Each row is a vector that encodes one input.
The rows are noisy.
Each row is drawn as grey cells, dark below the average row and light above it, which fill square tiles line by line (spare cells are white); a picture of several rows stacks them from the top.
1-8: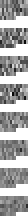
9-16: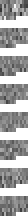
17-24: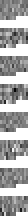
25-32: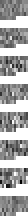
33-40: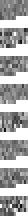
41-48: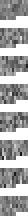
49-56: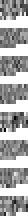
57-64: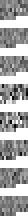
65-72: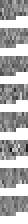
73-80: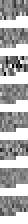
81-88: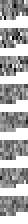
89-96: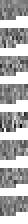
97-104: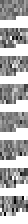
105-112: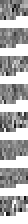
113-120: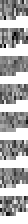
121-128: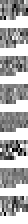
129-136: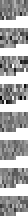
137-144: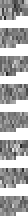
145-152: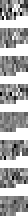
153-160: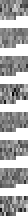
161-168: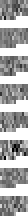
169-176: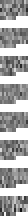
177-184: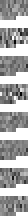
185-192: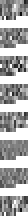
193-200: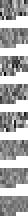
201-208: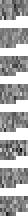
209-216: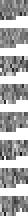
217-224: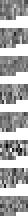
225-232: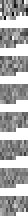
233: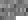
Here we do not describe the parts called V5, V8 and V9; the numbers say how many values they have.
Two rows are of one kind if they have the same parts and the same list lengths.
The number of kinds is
6.
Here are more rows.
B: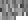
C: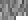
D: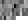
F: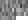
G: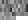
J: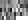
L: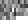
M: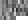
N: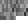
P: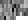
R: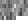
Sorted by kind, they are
B, C, L, M, R
D, P
F
G
J
N

